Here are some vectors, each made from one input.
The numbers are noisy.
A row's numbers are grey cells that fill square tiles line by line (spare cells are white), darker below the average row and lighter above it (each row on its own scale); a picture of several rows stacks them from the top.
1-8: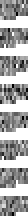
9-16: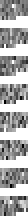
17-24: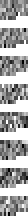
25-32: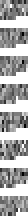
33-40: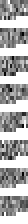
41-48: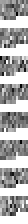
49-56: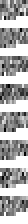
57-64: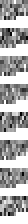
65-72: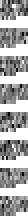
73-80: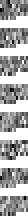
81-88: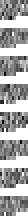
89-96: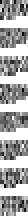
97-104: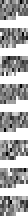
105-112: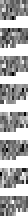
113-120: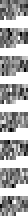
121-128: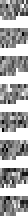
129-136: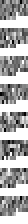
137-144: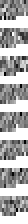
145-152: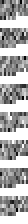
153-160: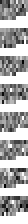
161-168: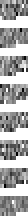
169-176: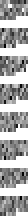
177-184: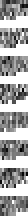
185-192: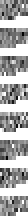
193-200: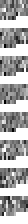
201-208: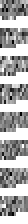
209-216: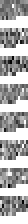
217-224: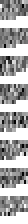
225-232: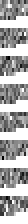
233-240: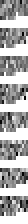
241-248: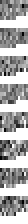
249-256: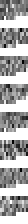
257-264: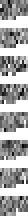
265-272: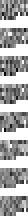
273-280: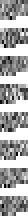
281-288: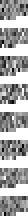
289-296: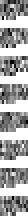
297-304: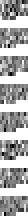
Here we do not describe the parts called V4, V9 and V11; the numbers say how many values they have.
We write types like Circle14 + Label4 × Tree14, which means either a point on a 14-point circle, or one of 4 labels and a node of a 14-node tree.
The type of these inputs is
(Line6 + V11) × V4 × V9 + List3(Line7).
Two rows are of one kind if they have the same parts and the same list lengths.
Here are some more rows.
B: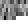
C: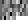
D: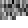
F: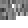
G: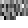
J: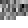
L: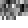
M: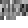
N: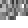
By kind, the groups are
B
C
D
F, L
G, N
J, M

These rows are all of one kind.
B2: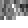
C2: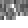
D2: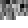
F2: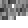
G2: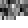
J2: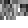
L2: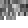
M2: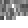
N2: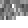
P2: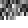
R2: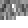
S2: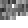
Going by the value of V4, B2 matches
J2, L2 and P2.
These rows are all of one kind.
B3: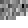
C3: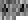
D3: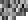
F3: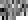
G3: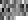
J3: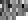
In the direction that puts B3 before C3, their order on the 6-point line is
J3, D3, B3, C3, G3, F3.
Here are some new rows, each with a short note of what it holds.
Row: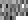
a list of three items
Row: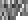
a list of three items
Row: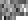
a list of two items
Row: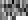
the empty list
